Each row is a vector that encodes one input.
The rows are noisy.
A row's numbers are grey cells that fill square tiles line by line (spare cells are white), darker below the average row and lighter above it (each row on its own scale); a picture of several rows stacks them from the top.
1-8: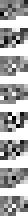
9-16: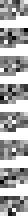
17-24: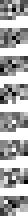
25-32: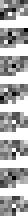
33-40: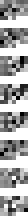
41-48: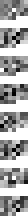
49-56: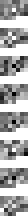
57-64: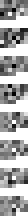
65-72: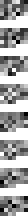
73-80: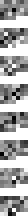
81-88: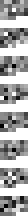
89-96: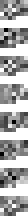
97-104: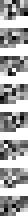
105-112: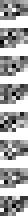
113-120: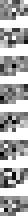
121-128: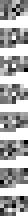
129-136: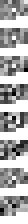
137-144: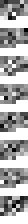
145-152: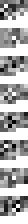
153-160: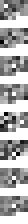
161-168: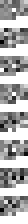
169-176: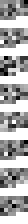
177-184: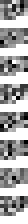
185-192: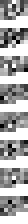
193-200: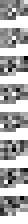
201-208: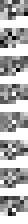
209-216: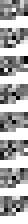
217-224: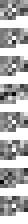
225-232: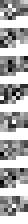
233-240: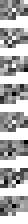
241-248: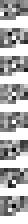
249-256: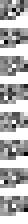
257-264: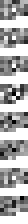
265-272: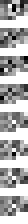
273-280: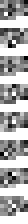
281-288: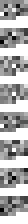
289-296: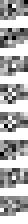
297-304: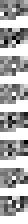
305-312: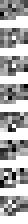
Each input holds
a list of up to two points on a 6-point line.
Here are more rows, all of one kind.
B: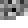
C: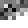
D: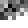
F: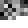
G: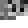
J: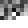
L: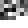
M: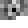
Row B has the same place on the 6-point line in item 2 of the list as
C and D.
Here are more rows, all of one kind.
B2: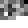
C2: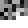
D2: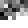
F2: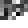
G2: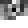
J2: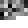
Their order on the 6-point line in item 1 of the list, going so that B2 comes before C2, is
B2, J2, D2, C2, G2, F2.
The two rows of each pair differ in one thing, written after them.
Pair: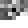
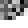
the place on the 6-point line in item 2 of the list
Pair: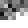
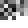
the place on the 6-point line in item 2 of the list
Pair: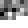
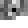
the place on the 6-point line in item 1 of the list
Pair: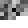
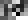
the place on the 6-point line in item 2 of the list
